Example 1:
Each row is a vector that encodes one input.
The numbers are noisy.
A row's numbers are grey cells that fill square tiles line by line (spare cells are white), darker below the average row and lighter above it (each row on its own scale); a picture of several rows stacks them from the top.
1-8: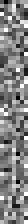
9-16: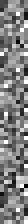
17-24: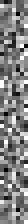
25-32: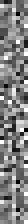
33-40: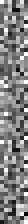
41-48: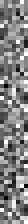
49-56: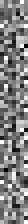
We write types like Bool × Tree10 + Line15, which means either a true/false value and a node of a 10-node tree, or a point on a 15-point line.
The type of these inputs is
Circle8.
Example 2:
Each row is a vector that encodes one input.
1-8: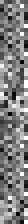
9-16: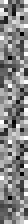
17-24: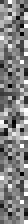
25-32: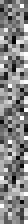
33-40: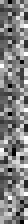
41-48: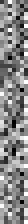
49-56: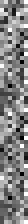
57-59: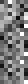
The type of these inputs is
Line5.
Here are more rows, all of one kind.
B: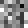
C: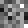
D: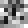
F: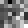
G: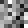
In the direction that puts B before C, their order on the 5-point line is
G, B, D, F, C.
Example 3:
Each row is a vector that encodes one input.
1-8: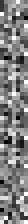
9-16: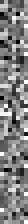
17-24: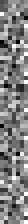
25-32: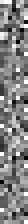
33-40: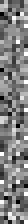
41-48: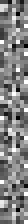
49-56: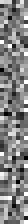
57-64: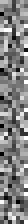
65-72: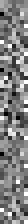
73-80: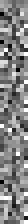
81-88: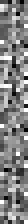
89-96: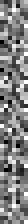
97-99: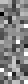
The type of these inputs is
Line14.
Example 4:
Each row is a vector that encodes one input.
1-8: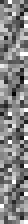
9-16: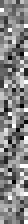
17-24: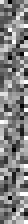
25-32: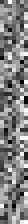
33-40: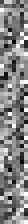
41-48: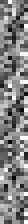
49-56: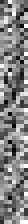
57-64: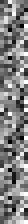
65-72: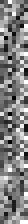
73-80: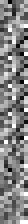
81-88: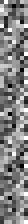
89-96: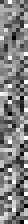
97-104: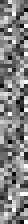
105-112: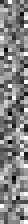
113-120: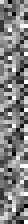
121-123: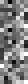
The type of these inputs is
Line15.
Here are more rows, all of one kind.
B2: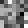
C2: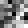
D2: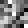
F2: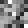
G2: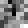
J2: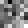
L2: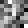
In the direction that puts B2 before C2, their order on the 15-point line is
D2, L2, F2, B2, G2, C2, J2.
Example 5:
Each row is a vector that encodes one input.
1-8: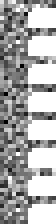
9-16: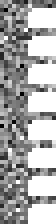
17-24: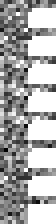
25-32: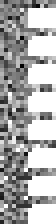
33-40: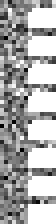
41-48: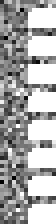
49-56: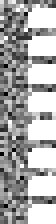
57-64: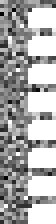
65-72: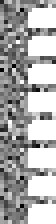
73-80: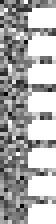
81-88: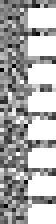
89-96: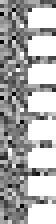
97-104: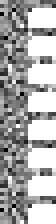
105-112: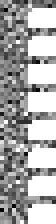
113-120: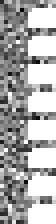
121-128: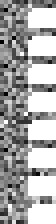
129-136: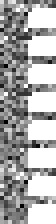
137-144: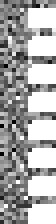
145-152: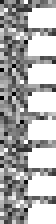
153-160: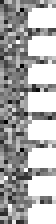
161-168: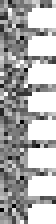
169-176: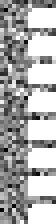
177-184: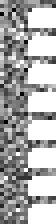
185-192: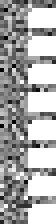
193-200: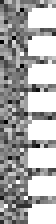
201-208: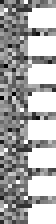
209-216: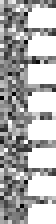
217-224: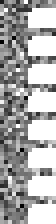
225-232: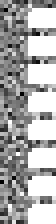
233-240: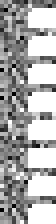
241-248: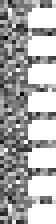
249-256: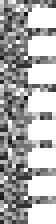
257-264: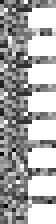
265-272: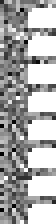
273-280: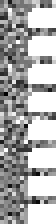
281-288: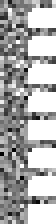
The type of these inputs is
Label8.
